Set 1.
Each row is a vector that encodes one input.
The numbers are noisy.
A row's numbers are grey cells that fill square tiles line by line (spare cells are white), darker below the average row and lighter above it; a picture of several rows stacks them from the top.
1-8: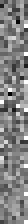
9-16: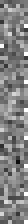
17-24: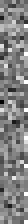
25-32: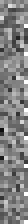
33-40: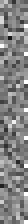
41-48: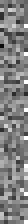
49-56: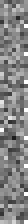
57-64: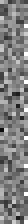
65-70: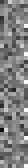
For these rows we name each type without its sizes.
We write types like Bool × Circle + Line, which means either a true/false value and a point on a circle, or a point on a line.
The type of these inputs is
Bool × Bool × Bool × Bool.
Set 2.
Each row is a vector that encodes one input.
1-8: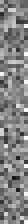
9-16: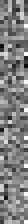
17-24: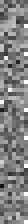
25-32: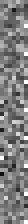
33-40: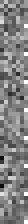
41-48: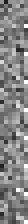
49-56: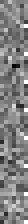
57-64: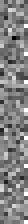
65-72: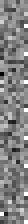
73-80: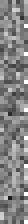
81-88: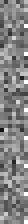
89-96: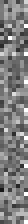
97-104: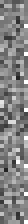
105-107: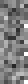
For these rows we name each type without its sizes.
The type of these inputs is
Bool × Bool × Bool × Bool × Bool.
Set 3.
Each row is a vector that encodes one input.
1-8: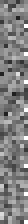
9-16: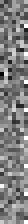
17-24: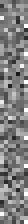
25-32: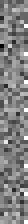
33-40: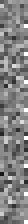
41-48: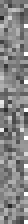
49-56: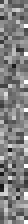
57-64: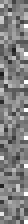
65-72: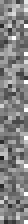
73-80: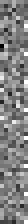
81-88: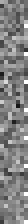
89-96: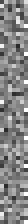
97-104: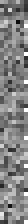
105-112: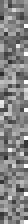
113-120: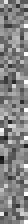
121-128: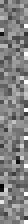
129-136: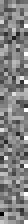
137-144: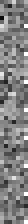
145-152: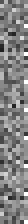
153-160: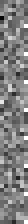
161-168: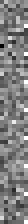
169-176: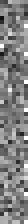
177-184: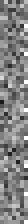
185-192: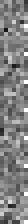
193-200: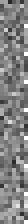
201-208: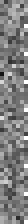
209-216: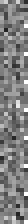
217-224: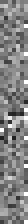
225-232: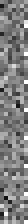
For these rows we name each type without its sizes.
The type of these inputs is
Bool × Bool × Bool × Bool × Bool.
